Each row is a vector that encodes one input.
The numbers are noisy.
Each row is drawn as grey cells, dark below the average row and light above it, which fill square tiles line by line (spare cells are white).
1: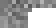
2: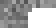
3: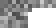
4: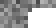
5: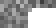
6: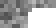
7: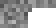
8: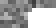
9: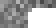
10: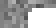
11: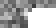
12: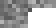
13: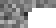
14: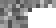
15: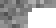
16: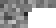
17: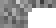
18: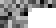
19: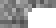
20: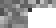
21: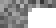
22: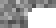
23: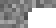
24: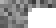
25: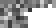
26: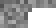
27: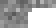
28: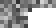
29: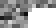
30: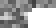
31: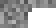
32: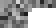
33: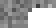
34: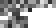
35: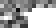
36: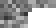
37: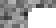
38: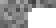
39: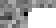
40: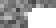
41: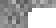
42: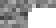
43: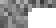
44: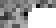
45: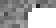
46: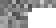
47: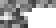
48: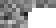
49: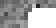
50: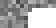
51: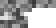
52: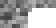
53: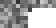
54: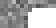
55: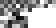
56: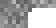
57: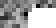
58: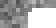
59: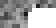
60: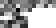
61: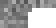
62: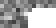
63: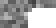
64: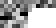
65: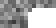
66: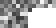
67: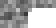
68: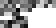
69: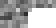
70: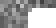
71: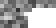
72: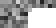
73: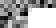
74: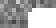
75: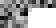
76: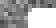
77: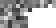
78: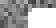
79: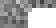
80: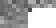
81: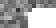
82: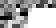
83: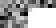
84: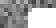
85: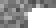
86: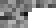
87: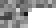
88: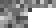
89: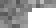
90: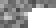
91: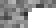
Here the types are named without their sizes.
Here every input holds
either a label, or a point on a line.
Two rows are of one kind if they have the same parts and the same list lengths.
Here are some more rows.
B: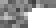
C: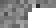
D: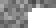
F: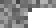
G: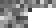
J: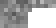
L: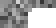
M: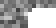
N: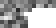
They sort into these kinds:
B, D, L, M, N
C, F, G, J

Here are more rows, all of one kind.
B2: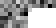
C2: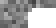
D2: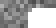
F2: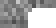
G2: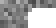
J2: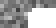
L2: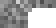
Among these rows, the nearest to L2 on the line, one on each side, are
F2 and J2.
